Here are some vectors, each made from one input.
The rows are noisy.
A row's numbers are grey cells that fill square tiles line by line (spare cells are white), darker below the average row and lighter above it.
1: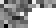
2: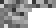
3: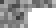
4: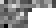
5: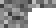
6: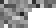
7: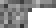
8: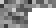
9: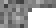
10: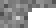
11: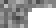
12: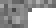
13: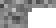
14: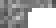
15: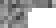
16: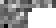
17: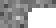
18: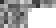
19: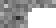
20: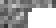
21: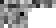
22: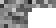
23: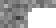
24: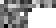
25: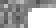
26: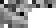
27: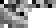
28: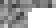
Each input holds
three true/false values.
